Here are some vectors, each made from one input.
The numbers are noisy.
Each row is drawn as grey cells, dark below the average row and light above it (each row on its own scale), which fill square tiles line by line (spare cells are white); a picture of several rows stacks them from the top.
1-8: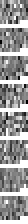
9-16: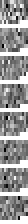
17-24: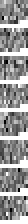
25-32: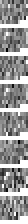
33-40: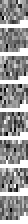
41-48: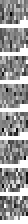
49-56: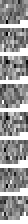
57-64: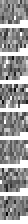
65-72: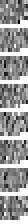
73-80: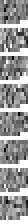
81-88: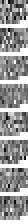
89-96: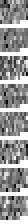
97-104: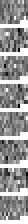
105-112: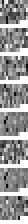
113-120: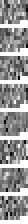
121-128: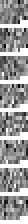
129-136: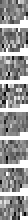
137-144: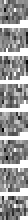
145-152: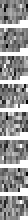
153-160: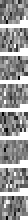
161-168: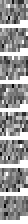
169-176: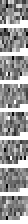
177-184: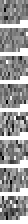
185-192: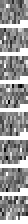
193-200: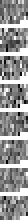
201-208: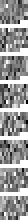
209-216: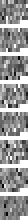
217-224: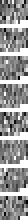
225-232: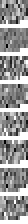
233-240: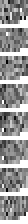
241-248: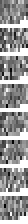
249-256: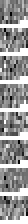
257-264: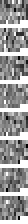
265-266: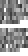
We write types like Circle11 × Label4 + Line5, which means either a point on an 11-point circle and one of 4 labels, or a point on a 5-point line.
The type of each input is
(Line8 + Line11) × Line11.
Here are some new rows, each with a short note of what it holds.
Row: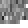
a point on each of two 11-point lines
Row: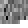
a point on an 8-point line and a point on an 11-point line
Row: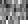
a point on each of two 11-point lines
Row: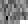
a point on an 8-point line and a point on an 11-point line
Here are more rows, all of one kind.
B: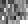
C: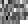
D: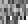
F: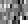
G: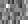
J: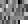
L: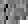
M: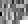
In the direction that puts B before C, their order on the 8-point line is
F, J, G, M, B, D, L, C.
